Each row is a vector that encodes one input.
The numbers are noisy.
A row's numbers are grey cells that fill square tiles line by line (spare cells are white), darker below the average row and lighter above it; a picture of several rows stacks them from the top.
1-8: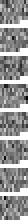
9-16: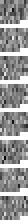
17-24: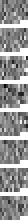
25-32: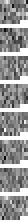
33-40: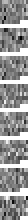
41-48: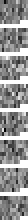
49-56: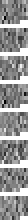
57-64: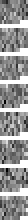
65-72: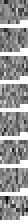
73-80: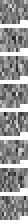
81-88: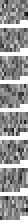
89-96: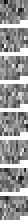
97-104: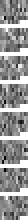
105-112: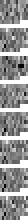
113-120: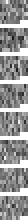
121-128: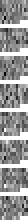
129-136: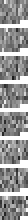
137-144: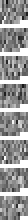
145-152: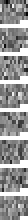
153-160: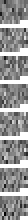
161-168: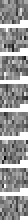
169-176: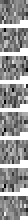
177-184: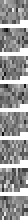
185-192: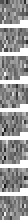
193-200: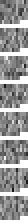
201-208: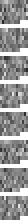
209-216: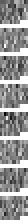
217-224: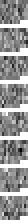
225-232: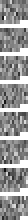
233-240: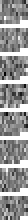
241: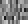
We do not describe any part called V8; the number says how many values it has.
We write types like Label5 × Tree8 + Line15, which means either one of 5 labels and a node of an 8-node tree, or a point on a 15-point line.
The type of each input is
(Bool × Line3 × Line6 + Line10 × V8) × Line10.
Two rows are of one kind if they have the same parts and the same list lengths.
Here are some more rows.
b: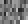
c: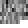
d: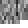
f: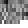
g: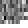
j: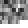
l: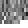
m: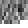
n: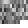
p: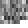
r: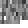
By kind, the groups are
b, c, f, j, l, m, r
d, g, n, p

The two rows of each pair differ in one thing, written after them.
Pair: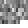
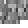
the place on the 3-point line
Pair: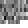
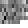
the place on the 3-point line
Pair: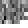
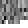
the place on the 3-point line
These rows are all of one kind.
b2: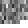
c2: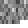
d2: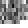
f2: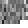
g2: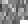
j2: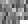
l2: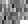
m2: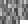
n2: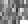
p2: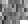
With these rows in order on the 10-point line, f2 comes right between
l2 and p2.
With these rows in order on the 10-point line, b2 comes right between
d2 and l2.
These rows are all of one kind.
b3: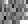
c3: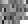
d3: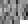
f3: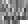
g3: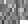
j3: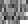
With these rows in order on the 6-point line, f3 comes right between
b3 and j3.
